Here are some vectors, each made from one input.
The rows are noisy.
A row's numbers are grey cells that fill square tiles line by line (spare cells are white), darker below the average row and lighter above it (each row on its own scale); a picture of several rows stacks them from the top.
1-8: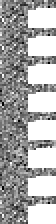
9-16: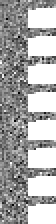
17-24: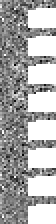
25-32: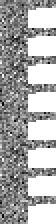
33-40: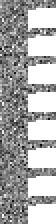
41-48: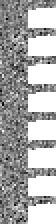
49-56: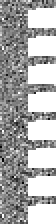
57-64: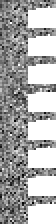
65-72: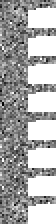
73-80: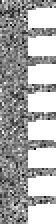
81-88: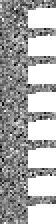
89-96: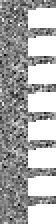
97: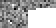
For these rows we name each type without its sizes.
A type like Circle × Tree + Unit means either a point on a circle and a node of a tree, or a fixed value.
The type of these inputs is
Bool × Bool × Bool × Bool + Circle + Unit.
